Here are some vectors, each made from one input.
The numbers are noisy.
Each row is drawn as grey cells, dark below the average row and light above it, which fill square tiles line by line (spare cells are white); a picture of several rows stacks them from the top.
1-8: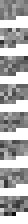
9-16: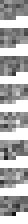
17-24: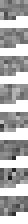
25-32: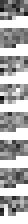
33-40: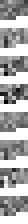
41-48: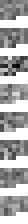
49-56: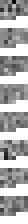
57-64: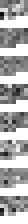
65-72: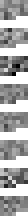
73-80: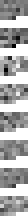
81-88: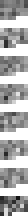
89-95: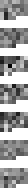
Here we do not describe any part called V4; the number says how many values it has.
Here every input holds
a list of up to two items, each a true/false value and a value of V4.
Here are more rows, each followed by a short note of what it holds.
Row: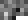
a list of two items
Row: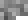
a list of one item
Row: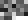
the empty list
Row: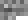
a list of two items
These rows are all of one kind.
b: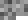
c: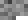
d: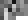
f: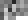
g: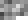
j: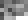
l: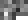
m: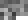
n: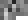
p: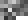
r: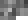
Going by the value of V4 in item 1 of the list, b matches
c and m.
